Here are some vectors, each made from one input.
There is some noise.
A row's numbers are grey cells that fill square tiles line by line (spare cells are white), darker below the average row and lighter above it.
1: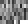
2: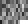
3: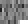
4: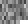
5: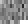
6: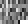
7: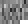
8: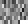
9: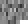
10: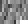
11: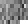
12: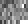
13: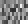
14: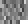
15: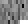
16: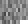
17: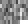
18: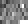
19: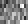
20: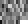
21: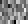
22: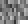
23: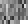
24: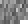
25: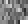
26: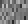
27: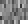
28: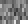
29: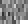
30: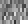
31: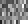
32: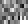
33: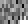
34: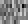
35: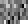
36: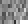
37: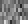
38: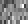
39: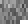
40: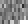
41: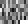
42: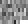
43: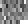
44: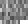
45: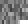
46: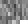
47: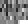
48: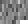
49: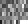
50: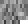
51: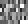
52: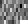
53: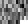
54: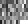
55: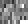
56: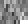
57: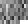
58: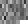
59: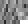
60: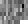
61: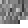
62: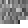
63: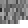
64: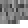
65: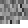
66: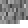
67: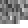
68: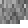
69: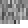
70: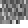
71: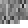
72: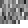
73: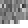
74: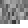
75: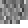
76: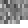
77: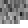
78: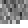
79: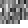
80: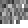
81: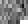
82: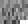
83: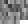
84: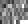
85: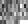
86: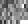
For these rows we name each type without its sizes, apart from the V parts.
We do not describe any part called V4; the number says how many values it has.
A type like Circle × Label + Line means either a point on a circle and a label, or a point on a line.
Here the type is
List(Line) × V4.
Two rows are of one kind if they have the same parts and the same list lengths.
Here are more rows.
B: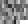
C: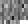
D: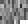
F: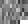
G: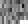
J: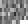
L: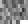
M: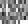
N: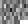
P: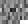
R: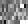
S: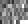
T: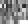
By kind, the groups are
B, C, D, P, T
F, G, L, N
J, M
R, S

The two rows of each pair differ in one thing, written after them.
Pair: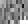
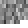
the value of V4
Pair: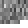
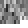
the place on the line in item 1 of the list
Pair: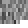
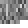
the place on the line in item 1 of the list
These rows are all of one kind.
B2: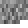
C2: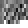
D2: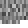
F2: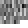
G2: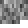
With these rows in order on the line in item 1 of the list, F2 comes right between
B2 and D2.
